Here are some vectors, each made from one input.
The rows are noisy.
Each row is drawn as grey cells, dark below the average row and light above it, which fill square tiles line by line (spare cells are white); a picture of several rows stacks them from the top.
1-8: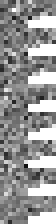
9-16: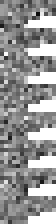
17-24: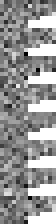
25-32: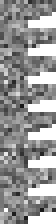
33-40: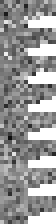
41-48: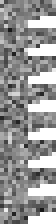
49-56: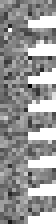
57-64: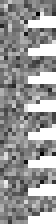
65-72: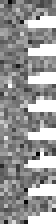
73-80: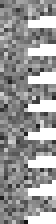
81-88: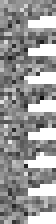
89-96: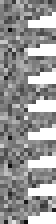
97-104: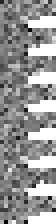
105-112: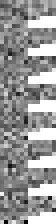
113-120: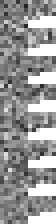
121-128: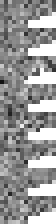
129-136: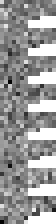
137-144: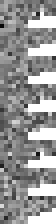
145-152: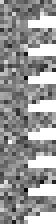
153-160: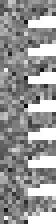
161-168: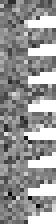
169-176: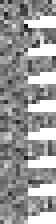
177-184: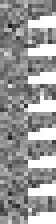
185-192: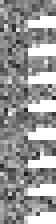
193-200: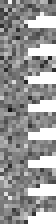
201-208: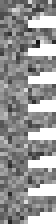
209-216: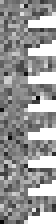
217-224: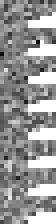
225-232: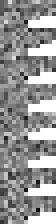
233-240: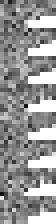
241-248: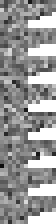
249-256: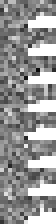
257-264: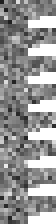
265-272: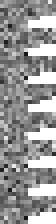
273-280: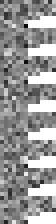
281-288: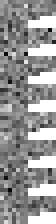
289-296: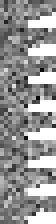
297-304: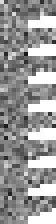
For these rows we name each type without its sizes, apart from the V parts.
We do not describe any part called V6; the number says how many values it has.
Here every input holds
a label, together with either a point on a line, or a value of V6.
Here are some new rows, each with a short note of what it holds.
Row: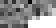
a label and a point on a line
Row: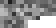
a label and a value of V6
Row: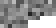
a label and a point on a line
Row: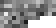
a label and a value of V6
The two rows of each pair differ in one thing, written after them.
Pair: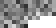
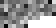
the place on the line
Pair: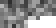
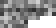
the label
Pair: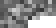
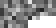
the place on the line
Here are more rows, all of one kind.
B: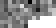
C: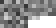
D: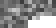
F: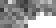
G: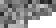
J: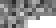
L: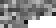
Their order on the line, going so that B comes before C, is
F, B, D, J, C, L, G.
